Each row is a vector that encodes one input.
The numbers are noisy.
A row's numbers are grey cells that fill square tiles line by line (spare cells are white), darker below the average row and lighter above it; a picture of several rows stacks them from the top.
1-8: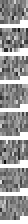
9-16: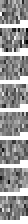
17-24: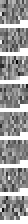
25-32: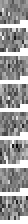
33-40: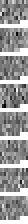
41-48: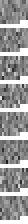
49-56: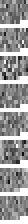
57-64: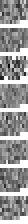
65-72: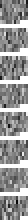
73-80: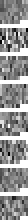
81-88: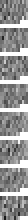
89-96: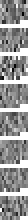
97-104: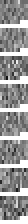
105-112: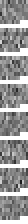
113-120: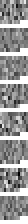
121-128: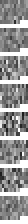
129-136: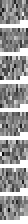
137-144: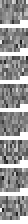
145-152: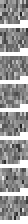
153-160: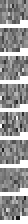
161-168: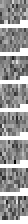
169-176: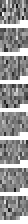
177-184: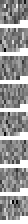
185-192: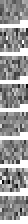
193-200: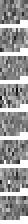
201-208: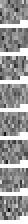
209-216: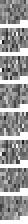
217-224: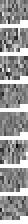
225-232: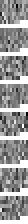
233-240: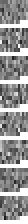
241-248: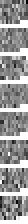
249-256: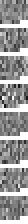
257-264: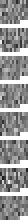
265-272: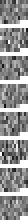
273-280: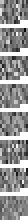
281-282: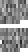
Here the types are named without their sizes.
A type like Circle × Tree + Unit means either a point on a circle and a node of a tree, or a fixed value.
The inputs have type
(Bool × Bool × Bool × Bool + Unit) × Tree × Tree.
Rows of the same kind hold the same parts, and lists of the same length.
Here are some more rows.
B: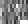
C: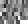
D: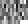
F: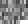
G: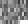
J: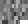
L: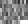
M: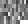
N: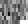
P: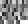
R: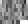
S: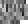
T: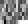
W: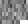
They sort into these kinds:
B, C, D, F, G, L, M, P
J, N, R, S, T, W

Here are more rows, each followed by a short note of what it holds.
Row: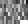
a node of each of two trees
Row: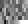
a node of each of two trees and four true/false values
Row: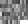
a node of each of two trees
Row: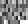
a node of each of two trees
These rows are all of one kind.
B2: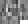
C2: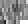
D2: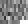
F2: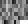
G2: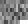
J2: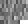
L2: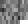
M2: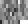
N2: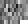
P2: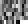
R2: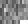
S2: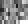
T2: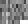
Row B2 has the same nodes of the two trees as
C2 and S2.
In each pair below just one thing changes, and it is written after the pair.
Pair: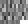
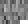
one of the four true/false values
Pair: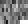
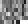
one of the four true/false values
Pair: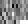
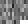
one of the four true/false values
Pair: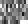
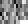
one of the four true/false values
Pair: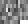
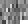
one of the four true/false values
